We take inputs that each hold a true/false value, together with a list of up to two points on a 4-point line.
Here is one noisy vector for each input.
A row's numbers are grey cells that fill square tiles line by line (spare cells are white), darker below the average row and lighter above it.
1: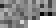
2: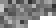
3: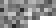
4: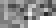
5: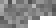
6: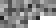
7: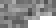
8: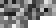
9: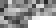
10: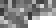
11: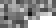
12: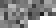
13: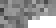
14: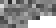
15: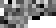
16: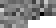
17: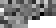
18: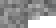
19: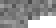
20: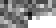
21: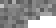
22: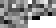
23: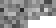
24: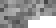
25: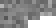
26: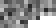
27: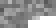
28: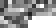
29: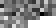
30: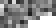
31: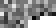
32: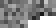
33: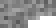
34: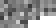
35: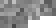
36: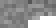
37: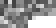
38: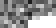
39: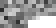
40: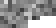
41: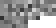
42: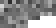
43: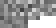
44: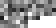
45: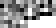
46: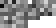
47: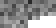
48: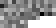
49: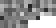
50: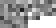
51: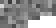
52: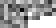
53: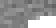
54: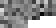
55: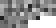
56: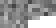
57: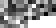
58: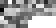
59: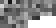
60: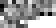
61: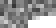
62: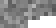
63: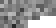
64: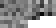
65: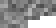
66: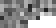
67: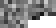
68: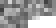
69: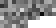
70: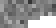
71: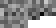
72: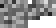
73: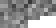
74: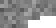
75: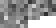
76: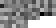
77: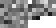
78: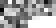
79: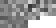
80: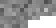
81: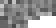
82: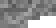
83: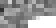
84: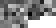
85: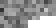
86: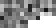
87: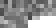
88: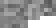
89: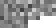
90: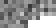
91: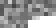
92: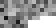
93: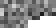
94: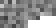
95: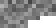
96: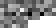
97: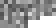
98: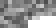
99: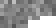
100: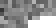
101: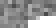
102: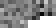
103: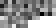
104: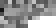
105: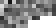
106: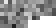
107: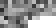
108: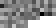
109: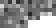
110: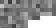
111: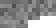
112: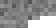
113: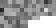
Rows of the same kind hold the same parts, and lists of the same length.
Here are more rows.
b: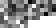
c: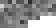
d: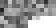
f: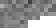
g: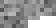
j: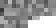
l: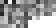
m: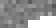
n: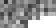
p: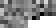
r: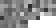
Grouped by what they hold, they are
b, g, m, p
c, d, f, j
l, n, r

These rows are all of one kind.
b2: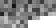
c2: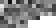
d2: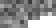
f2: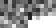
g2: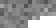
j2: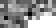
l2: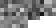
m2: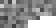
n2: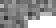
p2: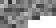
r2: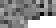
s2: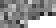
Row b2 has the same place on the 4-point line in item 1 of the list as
d2 and p2.
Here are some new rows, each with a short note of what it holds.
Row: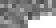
a true/false value, together with a list of two items
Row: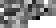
a true/false value, together with the empty list
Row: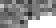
a true/false value, together with a list of two items
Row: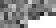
a true/false value, together with a list of two items
